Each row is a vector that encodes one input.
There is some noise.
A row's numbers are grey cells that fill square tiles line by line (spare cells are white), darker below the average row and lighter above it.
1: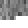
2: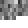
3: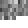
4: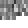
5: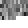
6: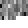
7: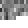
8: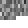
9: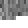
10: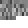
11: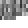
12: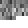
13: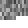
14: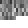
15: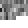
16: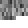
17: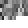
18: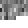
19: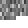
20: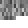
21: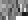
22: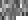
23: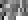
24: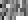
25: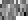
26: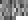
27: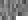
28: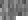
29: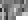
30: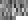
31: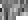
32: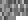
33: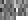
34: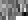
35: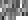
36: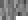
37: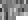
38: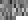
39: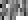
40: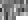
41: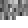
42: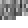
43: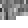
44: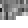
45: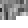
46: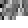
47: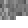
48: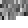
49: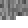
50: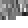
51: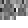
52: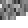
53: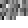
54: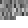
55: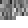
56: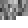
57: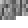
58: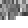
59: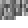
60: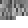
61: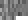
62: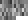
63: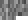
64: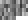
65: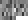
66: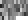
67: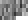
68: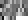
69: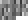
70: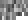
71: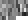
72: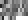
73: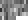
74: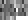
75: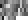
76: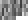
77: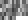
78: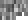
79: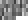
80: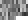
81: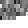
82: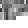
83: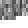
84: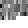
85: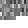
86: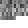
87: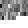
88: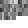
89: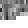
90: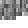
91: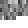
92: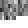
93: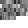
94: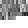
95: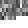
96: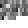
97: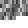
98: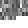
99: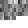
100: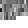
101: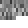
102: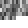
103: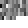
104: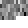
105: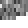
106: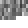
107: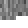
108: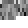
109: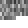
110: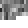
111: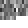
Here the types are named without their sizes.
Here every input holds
either a label, or a point on a line and a true/false value.
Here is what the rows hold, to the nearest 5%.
About 70% of them hold a label. The rest hold a point on a line and a true/false value.
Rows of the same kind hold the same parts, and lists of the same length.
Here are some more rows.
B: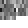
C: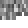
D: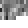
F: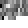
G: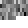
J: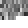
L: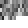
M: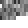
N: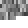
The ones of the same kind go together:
B, C, D, M
F, G, J, L, N

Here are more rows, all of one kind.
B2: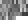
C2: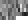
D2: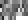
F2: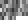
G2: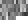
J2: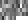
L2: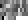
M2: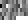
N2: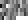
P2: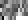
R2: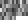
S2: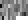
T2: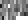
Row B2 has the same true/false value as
C2, G2, S2 and T2.
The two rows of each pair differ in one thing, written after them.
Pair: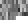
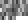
the true/false value
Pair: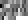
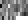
the true/false value
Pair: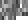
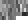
the true/false value
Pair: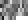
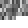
the place on the line
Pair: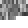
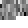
the place on the line
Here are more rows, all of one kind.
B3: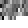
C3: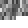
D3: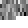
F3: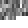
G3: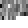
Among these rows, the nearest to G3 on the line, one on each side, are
B3 and D3.
